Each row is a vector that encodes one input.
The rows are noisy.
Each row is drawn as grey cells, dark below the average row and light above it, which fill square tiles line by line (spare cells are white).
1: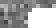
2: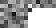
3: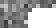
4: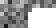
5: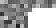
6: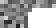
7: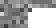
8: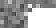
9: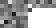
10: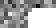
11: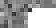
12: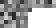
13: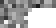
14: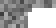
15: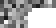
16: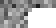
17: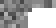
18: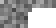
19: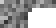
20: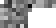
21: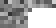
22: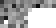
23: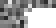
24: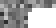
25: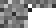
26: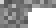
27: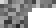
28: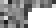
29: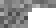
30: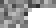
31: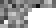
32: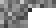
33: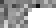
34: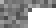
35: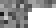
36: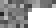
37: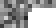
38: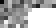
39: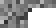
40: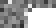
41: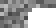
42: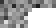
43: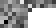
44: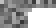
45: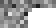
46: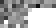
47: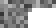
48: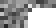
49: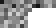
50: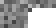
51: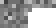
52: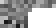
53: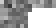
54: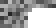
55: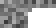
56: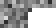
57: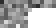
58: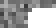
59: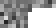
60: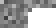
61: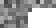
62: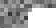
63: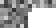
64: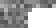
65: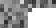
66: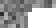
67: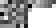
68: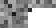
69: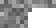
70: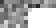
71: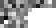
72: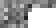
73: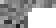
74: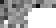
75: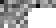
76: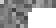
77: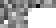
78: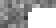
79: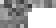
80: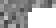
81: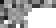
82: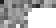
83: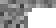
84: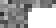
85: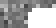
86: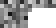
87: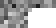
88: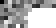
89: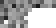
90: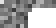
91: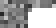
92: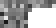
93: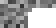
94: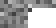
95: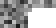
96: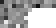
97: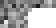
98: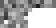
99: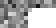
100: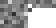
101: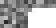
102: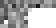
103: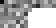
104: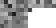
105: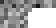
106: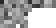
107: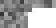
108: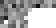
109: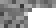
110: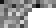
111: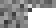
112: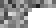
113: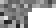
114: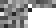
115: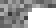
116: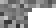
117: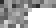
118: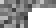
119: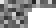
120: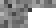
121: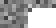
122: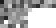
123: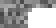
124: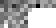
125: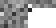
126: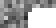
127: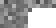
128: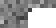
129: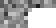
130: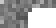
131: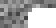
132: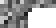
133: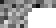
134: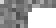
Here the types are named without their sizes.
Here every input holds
either a point on a circle, or a point on a line.
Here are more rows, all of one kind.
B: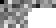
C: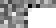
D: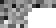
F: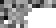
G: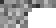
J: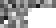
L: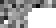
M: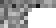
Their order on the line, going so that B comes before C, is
G, B, C, F, J, D, M, L.
